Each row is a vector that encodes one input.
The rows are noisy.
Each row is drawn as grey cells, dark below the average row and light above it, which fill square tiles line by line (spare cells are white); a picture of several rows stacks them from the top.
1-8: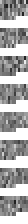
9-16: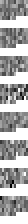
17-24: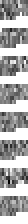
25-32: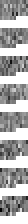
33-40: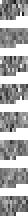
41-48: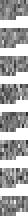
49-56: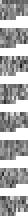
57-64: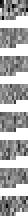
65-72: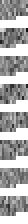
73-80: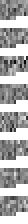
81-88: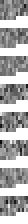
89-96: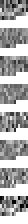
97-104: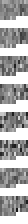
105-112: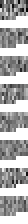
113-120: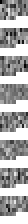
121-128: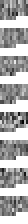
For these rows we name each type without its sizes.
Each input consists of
a list of points on a line.
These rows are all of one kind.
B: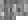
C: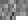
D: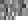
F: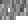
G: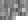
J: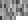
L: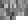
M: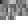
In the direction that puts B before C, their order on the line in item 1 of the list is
F, M, D, G, J, B, L, C.
